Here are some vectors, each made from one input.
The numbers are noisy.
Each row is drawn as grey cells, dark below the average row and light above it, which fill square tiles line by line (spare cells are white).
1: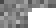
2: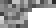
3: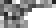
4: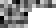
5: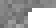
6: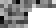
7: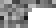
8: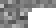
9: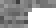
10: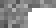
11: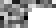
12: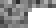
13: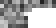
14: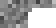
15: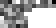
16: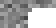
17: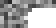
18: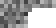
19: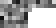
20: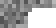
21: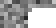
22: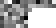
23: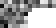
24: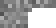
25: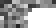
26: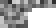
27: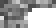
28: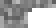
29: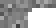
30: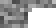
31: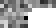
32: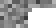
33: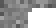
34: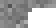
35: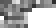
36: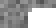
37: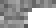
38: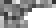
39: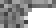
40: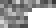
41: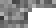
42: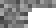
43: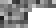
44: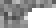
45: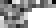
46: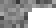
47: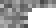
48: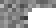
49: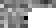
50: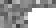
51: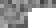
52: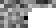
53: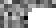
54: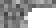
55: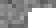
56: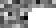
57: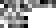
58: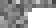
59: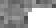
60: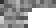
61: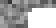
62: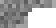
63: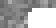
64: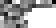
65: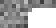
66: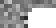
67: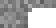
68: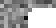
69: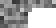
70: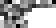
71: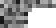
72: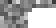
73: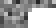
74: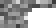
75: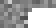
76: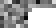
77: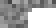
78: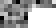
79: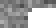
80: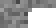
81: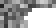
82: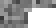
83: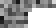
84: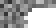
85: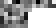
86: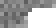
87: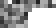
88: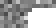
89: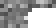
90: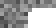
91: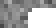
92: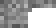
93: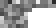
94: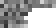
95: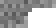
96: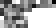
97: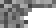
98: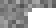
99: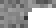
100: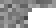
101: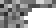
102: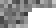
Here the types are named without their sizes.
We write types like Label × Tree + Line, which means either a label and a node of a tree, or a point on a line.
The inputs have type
List(Line).
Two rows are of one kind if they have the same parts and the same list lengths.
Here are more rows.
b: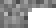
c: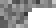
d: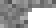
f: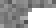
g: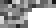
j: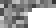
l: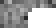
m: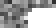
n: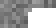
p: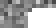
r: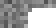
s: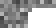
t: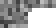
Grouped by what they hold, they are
b, d, f, g, m, r
c
j, t
l, n, p, s

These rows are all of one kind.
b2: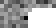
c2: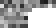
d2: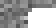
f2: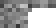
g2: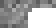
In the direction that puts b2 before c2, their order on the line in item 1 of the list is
b2, c2, d2, g2, f2.
